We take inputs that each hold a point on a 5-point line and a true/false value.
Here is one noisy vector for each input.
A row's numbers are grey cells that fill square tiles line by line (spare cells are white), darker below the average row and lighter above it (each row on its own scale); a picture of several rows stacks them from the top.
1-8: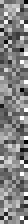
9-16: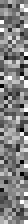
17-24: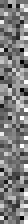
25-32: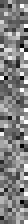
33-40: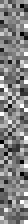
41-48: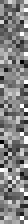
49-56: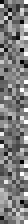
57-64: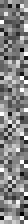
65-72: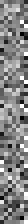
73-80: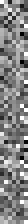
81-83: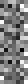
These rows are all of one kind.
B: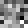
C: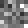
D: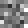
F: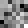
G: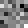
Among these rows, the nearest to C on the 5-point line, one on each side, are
B and D.
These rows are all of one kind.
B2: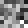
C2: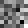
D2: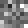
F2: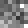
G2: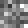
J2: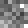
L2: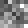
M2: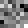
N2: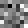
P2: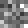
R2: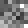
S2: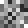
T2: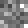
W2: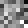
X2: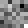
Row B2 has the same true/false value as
M2, S2, W2 and X2.
